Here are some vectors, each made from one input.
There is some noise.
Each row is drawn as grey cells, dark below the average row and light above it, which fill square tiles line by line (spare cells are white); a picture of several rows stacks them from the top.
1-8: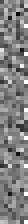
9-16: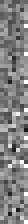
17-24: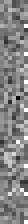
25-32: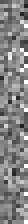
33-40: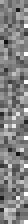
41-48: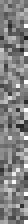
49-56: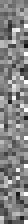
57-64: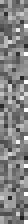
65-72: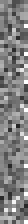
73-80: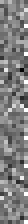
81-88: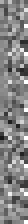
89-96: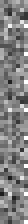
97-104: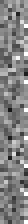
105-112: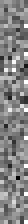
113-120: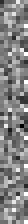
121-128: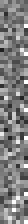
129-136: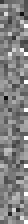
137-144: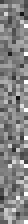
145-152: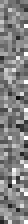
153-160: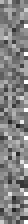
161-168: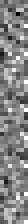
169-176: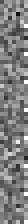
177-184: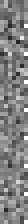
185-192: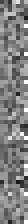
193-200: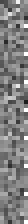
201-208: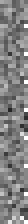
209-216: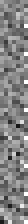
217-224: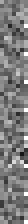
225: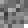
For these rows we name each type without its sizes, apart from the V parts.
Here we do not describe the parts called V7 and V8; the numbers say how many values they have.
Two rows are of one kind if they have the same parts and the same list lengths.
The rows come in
2 kinds.
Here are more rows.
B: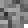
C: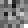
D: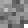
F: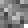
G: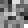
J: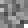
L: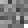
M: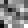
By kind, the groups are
B, C, D, F, J, L
G, M

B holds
a point on a circle, a point on a line, a true/false value and a value of V8.
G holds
a value of V7.
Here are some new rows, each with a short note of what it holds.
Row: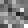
a value of V7
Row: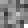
a point on a circle, a point on a line, a true/false value and a value of V8
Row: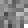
a point on a circle, a point on a line, a true/false value and a value of V8
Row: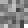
a point on a circle, a point on a line, a true/false value and a value of V8
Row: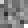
a point on a circle, a point on a line, a true/false value and a value of V8
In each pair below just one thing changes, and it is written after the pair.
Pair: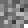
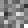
the true/false value
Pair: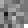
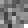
the place on the line
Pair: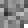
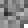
the place on the circle
